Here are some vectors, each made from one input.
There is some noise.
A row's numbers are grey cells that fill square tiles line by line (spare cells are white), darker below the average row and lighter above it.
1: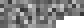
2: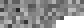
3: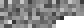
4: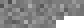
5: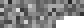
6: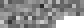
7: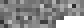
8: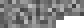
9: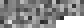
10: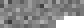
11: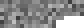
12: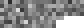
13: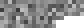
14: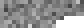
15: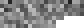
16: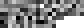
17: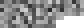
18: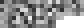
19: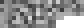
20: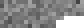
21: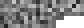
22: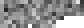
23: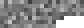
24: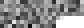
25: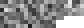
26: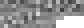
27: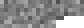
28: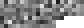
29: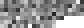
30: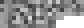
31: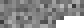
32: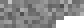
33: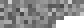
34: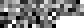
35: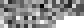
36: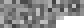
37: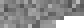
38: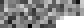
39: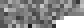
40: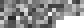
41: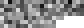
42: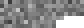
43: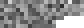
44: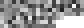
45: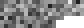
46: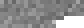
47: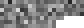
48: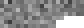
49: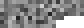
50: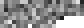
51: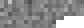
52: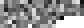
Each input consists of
either a point on a 4-point line, or a point on a 6-point line.
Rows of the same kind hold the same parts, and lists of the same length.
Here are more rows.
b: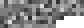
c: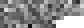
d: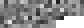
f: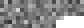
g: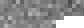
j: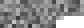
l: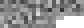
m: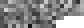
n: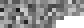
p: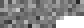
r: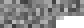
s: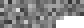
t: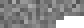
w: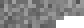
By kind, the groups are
b, c, d, g, j, l, m, n, r
f, p, s, t, w

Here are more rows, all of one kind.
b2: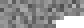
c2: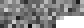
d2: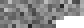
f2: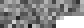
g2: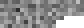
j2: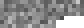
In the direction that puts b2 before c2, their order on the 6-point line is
g2, j2, b2, d2, f2, c2.
